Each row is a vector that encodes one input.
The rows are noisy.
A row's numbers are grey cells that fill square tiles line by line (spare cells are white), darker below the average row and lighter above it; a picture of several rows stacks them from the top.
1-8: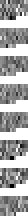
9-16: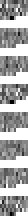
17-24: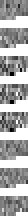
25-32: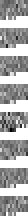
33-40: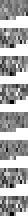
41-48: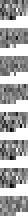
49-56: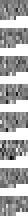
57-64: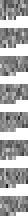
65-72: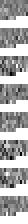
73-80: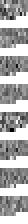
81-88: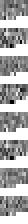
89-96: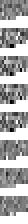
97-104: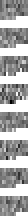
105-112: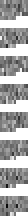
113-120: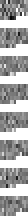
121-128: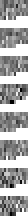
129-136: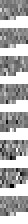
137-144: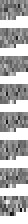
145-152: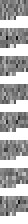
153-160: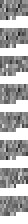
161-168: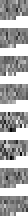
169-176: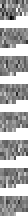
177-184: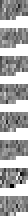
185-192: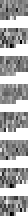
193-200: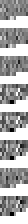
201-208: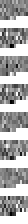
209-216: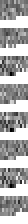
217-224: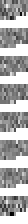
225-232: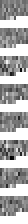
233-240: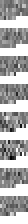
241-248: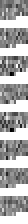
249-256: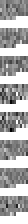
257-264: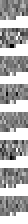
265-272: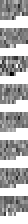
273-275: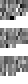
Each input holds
either a point on an 8-point circle, a point on a 14-point circle and a true/false value, or a node of a 9-node tree.
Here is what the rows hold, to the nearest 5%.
About 75% of them hold a point on an 8-point circle, a point on a 14-point circle and a true/false value. The rest hold a node of a 9-node tree.
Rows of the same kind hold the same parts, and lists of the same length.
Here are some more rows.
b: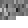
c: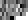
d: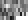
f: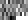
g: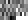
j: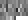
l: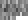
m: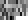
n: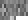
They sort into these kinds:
b, j, l, n
c, d, f, g, m

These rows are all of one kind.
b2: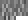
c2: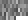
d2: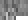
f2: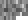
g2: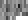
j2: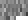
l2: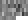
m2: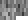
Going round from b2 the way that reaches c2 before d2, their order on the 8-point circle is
b2, m2, l2, g2, j2, f2, c2, d2.
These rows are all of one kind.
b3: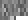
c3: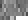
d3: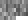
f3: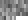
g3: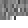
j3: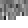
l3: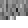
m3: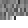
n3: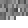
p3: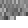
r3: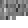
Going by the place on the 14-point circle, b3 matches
c3, g3, m3 and n3.
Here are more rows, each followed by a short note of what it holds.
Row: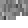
a point on an 8-point circle, a point on a 14-point circle and a true/false value
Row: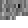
a point on an 8-point circle, a point on a 14-point circle and a true/false value
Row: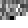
a node of a 9-node tree
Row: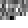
a node of a 9-node tree
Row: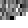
a node of a 9-node tree
